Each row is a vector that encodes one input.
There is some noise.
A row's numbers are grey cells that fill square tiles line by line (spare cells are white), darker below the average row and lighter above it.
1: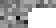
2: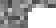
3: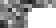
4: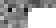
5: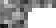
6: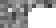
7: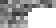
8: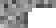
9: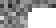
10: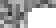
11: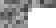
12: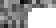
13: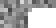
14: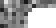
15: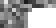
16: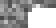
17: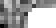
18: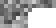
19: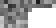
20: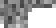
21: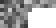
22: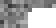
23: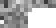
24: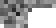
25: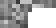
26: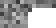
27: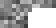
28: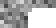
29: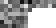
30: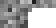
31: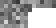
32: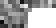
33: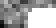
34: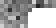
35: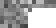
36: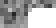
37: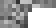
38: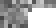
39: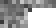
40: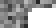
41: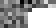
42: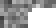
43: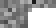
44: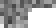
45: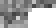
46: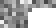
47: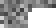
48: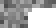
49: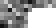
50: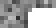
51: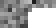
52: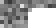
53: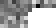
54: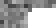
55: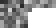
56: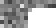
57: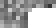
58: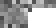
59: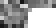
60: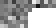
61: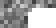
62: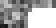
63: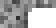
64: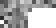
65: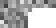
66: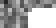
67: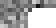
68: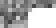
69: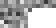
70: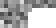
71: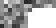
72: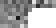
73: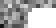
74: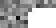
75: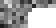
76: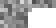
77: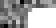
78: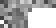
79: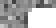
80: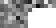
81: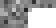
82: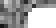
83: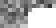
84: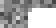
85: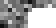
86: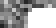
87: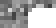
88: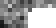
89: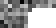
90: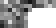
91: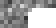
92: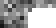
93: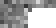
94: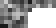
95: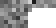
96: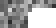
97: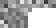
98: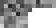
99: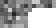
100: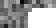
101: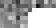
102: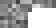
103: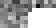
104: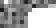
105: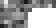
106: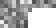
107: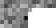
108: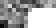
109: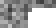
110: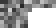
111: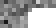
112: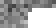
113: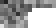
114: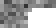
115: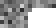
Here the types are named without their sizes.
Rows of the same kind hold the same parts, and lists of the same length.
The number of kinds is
2.
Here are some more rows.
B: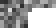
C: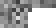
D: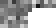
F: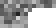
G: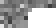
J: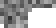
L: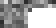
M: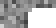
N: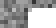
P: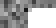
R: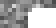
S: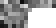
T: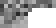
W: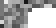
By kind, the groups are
B, C, D, F, G, J, M, N, P, R, T
L, S, W

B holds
a label and four true/false values.
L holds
a label and a point on a line.
